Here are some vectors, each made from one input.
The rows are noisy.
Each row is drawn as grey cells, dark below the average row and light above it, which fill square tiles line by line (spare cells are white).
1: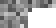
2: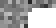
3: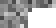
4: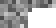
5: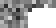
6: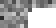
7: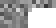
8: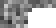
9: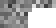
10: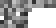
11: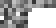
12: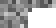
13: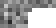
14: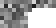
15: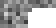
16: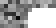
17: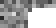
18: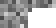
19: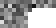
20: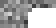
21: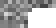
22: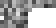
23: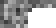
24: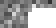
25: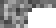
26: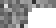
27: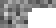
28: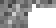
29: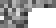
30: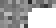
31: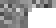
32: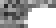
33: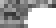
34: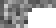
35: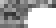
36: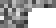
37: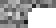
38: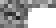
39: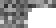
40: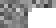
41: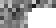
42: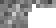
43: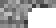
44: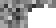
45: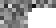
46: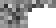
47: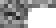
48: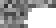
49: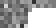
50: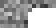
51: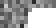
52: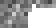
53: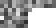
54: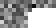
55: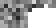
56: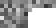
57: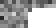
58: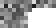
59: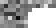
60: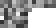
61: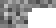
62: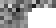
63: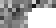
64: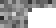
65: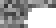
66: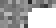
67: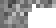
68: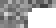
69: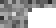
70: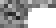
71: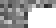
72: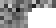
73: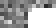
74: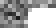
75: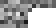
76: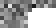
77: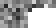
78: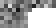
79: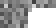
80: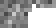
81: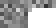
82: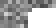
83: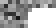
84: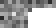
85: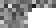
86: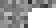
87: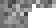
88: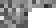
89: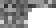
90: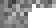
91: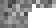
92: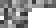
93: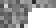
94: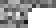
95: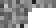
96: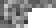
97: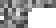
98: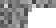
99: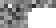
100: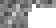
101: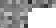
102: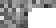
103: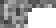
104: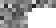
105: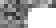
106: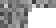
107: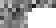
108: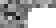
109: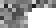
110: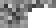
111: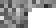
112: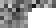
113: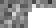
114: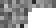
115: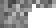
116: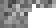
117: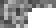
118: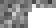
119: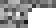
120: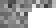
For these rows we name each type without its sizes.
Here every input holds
a true/false value, together with either a point on a line, or a node of a tree.
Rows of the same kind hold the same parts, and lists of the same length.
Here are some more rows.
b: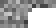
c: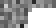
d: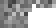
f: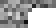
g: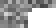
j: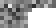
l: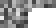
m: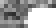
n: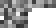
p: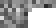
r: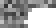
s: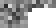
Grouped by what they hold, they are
b, c, d, f, g, l, n, p
j, m, r, s

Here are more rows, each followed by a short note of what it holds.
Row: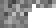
a node of a tree and a true/false value
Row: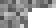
a node of a tree and a true/false value
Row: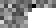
a point on a line and a true/false value
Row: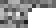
a node of a tree and a true/false value
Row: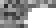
a point on a line and a true/false value
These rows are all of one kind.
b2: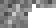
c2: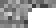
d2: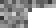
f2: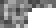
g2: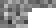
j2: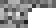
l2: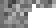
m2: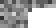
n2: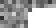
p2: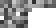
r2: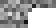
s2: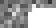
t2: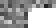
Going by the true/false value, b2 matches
l2, p2, s2 and t2.
